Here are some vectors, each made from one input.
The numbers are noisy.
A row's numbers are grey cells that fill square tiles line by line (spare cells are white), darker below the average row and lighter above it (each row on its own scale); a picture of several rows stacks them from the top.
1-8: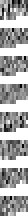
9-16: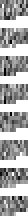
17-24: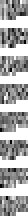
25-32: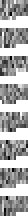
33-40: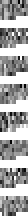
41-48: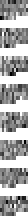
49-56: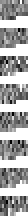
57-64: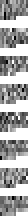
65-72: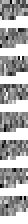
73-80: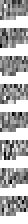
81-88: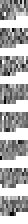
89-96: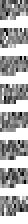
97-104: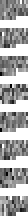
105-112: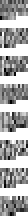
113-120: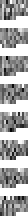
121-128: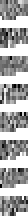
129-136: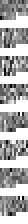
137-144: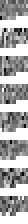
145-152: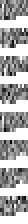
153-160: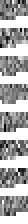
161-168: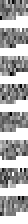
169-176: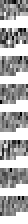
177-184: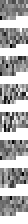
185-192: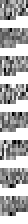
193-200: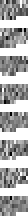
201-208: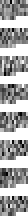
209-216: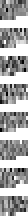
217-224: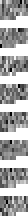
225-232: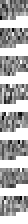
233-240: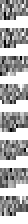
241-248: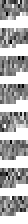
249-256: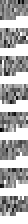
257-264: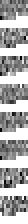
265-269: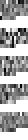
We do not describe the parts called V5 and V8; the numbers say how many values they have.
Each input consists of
either a fixed value, or a node of each of two 9-node trees, or four true/false values, a value of V5 and a value of V8.
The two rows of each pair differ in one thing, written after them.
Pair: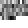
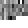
one of the four true/false values
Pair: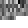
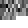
one of the four true/false values
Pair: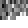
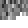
the value of V8
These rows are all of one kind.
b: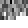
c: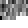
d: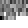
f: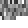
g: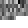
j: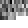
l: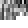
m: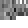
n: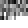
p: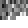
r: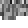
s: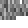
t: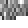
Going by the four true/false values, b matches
j and s.
